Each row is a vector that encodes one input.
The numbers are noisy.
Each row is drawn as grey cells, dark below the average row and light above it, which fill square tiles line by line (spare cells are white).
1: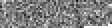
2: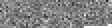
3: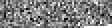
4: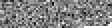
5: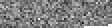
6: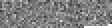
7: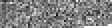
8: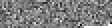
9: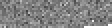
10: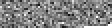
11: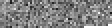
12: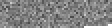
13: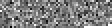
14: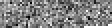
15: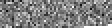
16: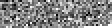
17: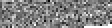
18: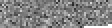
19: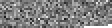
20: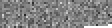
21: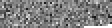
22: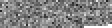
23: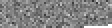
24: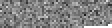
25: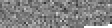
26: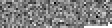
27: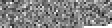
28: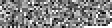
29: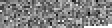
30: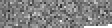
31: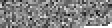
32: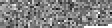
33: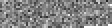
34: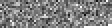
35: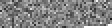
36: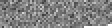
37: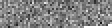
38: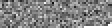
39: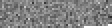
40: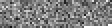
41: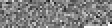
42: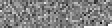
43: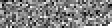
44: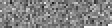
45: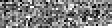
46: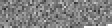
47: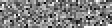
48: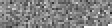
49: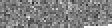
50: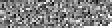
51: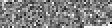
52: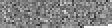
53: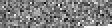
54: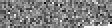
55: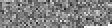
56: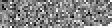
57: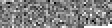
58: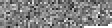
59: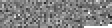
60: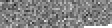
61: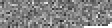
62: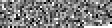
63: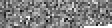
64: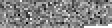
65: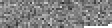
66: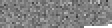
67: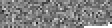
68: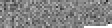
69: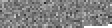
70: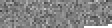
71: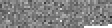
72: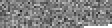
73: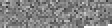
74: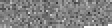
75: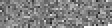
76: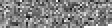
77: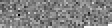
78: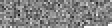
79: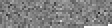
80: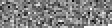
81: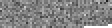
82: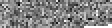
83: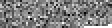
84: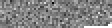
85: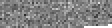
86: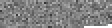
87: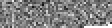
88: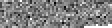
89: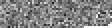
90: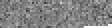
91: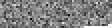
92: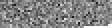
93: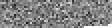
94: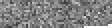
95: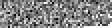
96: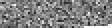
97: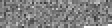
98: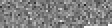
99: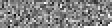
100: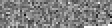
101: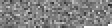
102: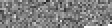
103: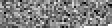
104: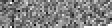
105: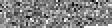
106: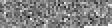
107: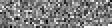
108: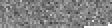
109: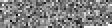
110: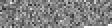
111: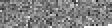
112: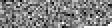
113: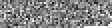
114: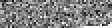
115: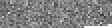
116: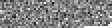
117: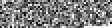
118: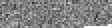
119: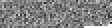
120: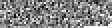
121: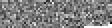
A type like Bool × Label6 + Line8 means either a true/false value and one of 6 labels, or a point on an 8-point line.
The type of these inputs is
Circle6 + (Label4 + Line4) × Line4 × Line6.
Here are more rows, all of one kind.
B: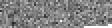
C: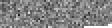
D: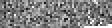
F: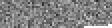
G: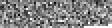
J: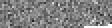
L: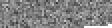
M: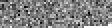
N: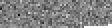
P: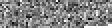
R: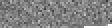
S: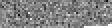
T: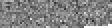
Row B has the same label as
D, G, J and S.
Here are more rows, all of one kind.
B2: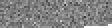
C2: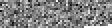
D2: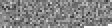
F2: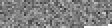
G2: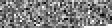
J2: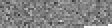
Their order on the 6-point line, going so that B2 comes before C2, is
B2, C2, G2, J2, D2, F2.
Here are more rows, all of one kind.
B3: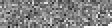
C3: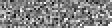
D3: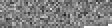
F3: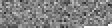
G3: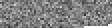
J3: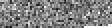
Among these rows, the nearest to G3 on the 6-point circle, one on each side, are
B3 and F3.
